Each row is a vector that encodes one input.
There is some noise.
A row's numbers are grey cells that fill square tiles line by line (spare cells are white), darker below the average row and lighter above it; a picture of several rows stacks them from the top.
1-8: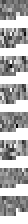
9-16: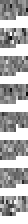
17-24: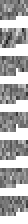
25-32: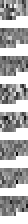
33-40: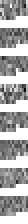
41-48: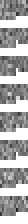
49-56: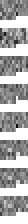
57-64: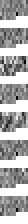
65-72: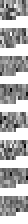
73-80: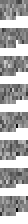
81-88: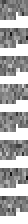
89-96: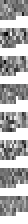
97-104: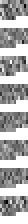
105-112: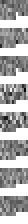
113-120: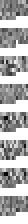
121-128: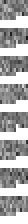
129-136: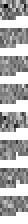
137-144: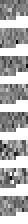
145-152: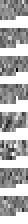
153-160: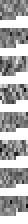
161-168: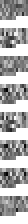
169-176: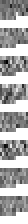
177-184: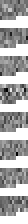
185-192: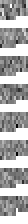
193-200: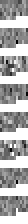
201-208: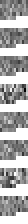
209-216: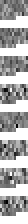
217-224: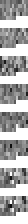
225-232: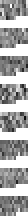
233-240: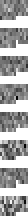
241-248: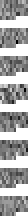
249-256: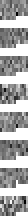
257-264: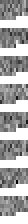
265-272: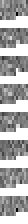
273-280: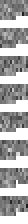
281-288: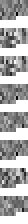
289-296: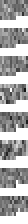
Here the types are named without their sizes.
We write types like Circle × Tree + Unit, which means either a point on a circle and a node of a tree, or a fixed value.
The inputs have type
Bool × Bool × Bool × Bool + Line.
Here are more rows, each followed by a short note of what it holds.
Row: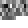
a point on a line
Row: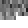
four true/false values
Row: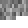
four true/false values
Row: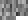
four true/false values
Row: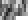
a point on a line
